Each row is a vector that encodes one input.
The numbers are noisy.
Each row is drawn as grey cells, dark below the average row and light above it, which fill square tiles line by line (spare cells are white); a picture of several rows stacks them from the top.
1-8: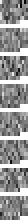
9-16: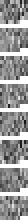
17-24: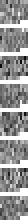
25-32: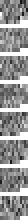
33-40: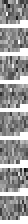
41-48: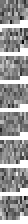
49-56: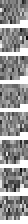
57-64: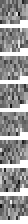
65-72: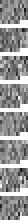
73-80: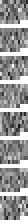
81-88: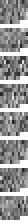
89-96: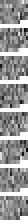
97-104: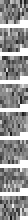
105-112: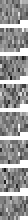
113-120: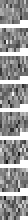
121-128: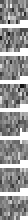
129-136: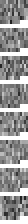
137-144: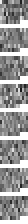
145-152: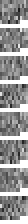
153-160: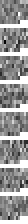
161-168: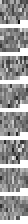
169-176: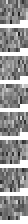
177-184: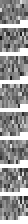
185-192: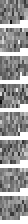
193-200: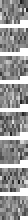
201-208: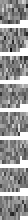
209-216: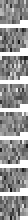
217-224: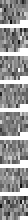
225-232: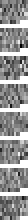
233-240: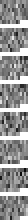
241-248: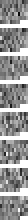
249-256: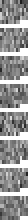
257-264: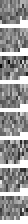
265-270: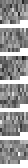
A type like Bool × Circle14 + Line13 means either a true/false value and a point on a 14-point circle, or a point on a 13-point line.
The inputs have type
(Bool × Bool × Bool × Bool + Unit) × Circle10 + (Circle6 + Label6) × Label7.
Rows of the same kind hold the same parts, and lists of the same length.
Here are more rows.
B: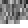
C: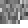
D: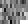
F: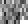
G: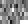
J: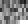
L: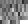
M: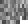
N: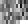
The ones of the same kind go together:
B
C, M
D, G, L
F, J, N

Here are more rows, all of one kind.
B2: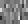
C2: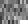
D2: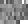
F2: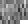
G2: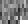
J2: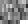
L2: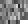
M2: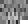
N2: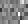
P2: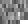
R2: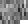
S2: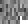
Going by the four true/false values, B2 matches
F2 and R2.
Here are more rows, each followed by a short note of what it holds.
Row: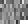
a point on a 10-point circle and four true/false values
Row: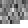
a point on a 10-point circle
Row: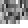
a point on a 6-point circle and one of 7 labels
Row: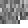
a point on a 10-point circle and four true/false values
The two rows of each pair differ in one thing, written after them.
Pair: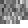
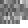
one of the four true/false values
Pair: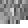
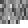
the place on the 10-point circle
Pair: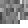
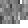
the place on the 10-point circle
